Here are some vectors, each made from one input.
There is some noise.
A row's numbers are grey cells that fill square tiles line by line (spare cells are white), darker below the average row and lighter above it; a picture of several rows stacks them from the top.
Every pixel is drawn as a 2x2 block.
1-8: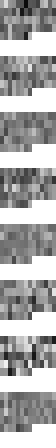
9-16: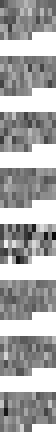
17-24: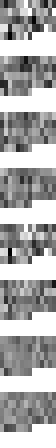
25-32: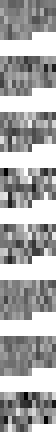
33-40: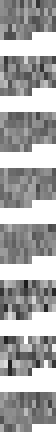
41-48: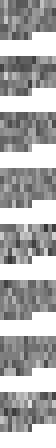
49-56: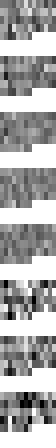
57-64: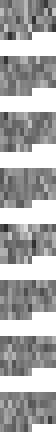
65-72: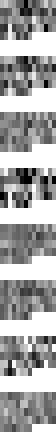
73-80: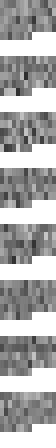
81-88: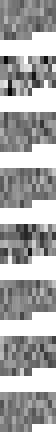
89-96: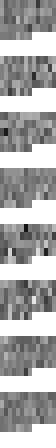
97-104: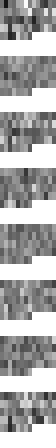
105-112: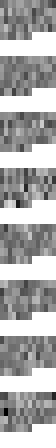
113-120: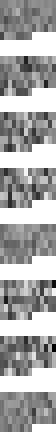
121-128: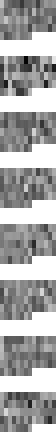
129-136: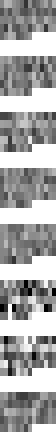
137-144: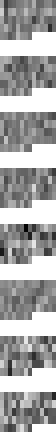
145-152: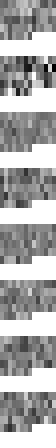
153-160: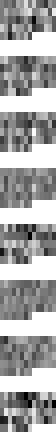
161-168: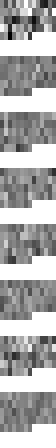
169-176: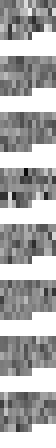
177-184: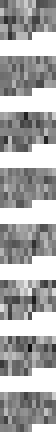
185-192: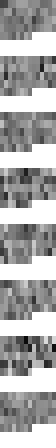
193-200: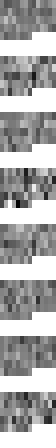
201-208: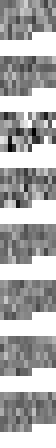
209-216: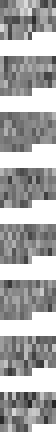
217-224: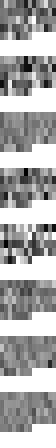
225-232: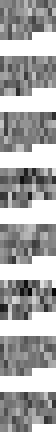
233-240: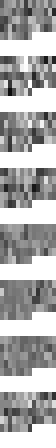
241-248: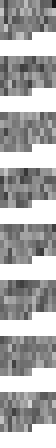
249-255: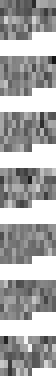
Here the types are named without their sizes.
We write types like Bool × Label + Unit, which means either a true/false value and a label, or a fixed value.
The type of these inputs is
Bool × Bool × Bool × Bool × (Label + Line).
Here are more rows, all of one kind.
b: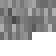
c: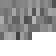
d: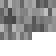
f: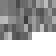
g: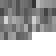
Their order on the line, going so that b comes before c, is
d, b, c, f, g.
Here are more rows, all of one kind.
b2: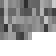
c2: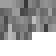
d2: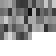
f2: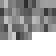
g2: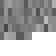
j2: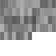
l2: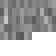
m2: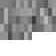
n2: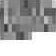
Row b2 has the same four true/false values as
l2, m2 and n2.
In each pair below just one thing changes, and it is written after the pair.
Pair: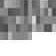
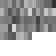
one of the four true/false values
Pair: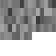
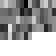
the label
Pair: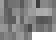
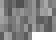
one of the four true/false values
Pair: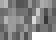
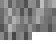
one of the four true/false values
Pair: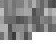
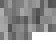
one of the four true/false values
